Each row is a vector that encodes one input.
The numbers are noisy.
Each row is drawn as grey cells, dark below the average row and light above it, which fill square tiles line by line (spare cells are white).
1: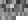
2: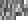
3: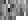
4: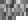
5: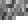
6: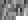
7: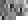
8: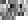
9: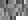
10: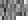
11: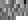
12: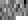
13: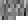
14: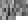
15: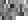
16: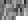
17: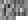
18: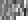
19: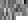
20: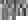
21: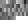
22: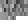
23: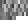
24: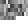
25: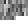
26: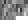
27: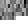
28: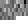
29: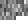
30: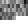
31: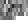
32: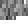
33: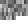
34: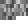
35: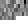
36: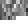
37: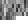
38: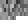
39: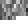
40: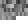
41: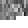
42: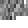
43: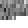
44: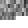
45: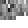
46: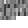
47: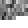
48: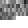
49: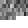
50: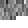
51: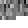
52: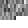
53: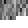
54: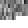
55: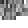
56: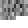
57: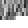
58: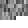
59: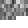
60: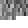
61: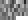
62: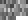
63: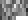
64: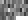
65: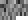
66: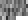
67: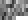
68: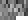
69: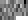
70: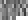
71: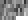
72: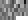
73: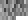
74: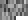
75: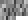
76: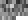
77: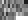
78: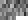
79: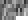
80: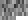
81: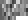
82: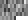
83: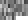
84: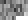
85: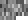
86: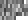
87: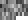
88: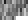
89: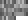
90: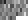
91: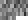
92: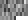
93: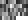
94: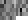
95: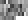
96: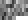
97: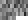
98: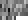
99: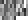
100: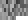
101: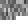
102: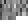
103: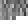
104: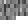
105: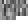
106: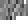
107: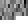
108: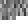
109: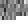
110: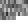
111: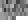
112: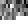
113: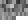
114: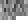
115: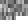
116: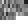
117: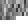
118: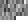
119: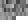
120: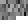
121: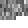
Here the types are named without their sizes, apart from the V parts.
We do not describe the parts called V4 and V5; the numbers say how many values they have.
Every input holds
a true/false value and a value of V5, together with either a point on a line, or a value of V4.
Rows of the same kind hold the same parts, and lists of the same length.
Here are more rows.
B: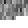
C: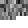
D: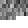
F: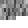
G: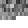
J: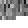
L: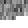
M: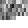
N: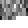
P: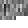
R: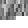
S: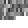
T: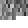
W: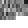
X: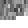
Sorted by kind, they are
B, D, F, G, J, L, M, R, S, T, W, X
C, N, P

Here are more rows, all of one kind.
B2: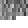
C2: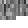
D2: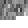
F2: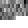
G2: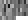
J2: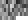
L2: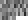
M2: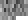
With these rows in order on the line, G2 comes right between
B2 and M2.
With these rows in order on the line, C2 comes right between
B2 and D2.
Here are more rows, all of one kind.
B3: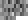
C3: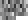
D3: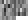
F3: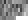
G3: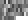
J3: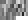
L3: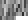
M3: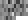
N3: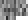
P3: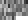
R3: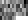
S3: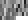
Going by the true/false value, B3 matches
C3, D3, M3 and N3.
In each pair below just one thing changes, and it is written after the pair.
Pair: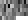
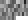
the true/false value
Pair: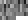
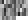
the place on the line
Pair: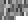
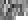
the place on the line
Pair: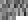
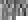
the place on the line
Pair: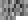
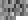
the place on the line
